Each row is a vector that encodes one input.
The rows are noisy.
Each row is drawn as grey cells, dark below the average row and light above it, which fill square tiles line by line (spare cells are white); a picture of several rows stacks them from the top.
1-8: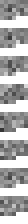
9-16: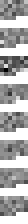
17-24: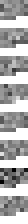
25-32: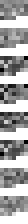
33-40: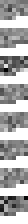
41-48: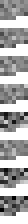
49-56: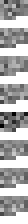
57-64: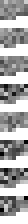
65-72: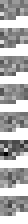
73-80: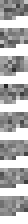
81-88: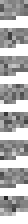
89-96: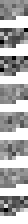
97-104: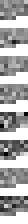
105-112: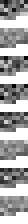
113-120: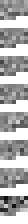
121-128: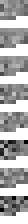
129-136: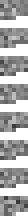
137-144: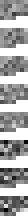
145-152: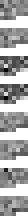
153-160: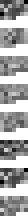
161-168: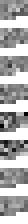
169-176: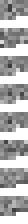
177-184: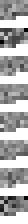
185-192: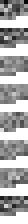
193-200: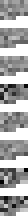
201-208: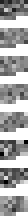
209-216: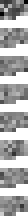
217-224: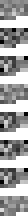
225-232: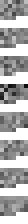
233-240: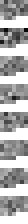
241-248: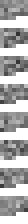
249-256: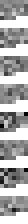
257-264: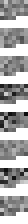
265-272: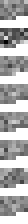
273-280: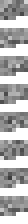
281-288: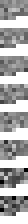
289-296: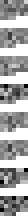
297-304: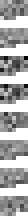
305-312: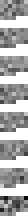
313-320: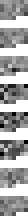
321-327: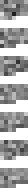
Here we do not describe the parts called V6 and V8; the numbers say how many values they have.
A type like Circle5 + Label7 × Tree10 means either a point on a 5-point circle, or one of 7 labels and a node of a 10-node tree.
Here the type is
(Line7 + Line11) × V6 + V8.
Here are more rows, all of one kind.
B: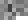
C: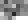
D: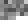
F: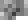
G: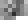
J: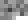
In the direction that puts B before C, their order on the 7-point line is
G, F, B, J, D, C.
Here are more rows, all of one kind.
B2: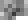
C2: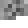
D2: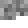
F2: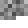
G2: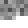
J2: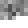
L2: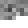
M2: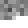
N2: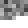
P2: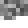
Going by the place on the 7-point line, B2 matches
C2 and D2.
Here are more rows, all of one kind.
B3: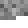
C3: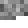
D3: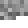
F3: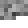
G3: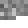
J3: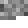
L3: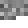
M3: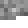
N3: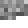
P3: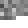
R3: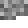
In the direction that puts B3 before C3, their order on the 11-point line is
N3, F3, M3, D3, B3, C3, J3, P3, R3, L3, G3.
